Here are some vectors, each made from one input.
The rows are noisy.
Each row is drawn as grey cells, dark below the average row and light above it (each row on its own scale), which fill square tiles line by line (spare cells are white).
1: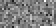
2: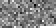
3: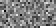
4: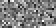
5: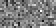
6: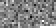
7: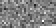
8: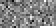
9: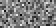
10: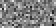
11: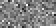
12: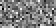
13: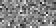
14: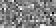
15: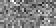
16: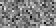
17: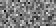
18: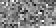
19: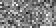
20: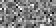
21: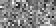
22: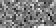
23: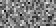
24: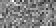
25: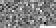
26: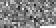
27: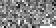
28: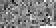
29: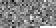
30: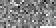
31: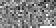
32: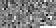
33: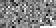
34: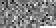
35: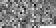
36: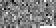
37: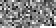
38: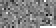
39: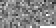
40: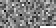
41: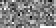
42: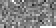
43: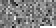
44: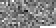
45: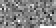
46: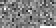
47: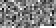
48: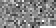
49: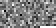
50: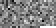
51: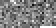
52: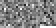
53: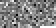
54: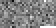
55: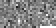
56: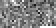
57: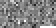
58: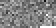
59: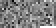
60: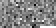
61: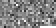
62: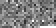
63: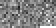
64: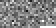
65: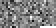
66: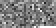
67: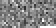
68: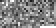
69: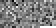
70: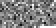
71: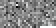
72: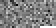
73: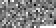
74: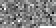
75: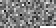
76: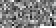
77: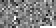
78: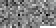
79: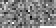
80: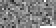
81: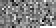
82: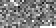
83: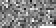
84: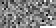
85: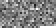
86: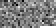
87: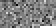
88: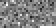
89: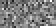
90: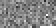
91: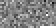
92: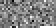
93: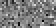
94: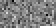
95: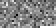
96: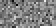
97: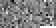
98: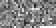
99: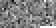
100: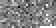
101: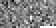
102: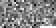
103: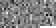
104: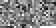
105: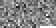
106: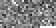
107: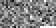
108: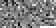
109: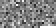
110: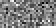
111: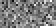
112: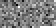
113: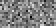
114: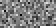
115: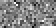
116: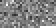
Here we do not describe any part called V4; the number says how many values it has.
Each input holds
a list of up to two items, each a true/false value and a value of V4.
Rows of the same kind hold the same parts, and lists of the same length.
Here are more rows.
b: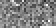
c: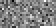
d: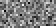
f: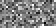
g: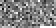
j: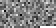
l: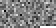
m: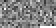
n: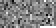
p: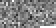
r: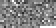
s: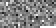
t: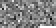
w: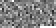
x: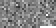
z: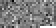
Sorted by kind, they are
b, f, g, m, p, r, s, t, w, x
c, n, z
d, j, l

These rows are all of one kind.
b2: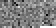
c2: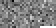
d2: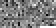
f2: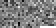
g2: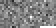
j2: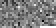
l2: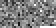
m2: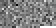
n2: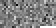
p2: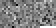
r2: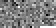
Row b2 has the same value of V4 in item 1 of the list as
m2, n2, p2 and r2.
